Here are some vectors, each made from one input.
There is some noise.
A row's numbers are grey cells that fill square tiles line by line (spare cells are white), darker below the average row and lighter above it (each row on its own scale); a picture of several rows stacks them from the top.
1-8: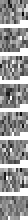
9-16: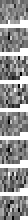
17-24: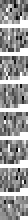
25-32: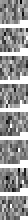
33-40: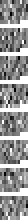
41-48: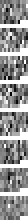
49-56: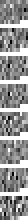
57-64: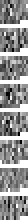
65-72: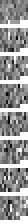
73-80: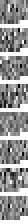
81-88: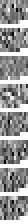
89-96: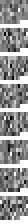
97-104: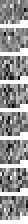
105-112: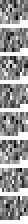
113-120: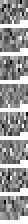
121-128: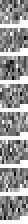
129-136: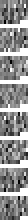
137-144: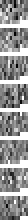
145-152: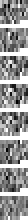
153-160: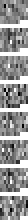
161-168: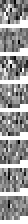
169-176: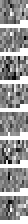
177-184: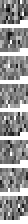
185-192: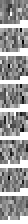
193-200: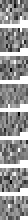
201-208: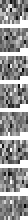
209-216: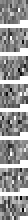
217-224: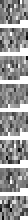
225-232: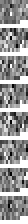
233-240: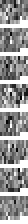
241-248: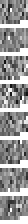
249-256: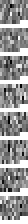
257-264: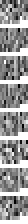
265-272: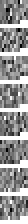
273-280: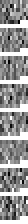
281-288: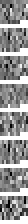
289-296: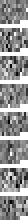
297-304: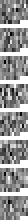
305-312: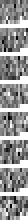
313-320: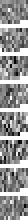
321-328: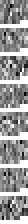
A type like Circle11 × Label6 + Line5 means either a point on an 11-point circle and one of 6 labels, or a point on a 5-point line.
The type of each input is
(Label6 + Line9) × Line11 + List2(Line5).
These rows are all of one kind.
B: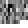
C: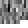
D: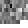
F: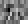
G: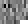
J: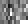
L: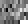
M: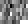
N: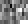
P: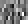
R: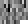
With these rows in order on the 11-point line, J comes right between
G and L.
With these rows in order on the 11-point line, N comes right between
D and M.
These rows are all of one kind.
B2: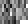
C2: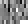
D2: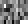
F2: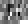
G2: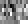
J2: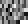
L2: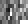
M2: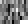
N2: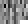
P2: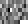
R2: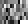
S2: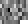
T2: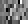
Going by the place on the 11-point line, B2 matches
L2, R2 and T2.
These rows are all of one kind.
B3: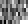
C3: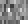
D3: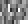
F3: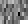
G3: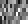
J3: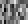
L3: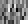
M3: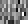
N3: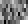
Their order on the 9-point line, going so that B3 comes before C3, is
G3, B3, N3, F3, M3, D3, L3, J3, C3.
